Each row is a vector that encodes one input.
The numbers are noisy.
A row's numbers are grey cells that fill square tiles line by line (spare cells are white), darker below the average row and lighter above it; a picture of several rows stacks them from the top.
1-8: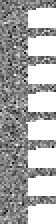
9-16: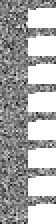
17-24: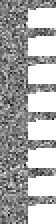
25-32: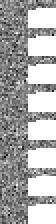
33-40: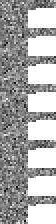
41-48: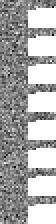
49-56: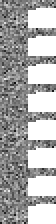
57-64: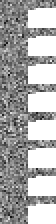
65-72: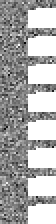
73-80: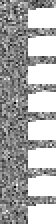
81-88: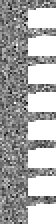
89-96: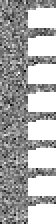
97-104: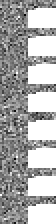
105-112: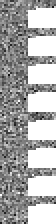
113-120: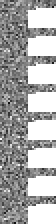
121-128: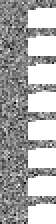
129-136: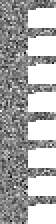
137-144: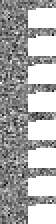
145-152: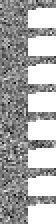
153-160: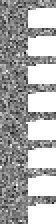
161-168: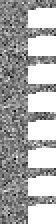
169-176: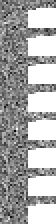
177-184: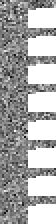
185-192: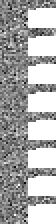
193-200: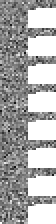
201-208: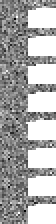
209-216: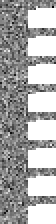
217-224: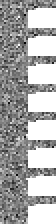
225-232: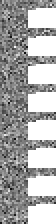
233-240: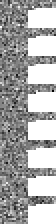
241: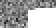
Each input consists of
either a point on a 13-point line, or a node of a 9-node tree.
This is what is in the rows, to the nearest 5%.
About 65% of them hold a point on a 13-point line. The rest hold a node of a 9-node tree.
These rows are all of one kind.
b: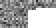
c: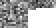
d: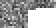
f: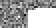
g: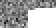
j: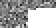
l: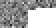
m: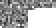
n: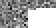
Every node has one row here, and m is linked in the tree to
g.
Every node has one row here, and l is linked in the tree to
b, d and g.
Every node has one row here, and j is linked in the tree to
g and n.
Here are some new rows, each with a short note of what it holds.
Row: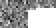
a point on a 13-point line
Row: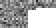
a node of a 9-node tree
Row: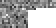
a point on a 13-point line
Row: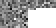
a node of a 9-node tree
